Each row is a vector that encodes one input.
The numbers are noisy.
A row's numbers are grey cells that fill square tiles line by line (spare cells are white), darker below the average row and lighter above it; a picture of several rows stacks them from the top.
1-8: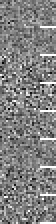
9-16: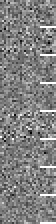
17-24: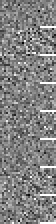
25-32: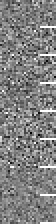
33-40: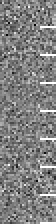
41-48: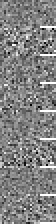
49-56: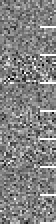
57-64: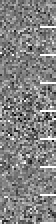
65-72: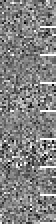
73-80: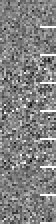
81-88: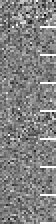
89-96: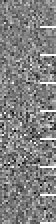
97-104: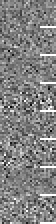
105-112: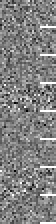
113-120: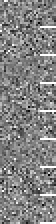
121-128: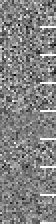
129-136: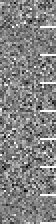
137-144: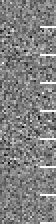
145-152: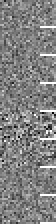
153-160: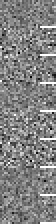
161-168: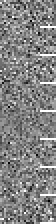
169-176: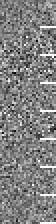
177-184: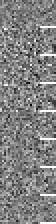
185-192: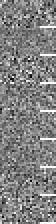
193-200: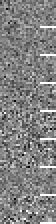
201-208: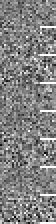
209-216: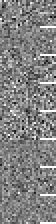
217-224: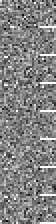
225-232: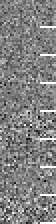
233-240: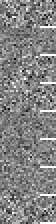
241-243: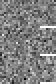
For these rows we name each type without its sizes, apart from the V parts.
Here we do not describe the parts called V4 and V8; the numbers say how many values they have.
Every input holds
either a point on a line, a node of a tree, a true/false value and a value of V4, or a value of V8.
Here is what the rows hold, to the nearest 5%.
About 60% of them hold a point on a line, a node of a tree, a true/false value and a value of V4. The rest hold a value of V8.
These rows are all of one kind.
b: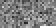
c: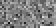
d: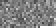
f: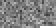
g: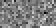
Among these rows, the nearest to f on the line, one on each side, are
b and g.
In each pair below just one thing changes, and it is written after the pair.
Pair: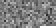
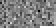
the place on the line
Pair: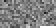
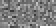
the node of the tree
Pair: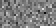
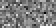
the node of the tree
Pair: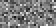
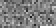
the value of V4
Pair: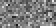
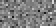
the place on the line
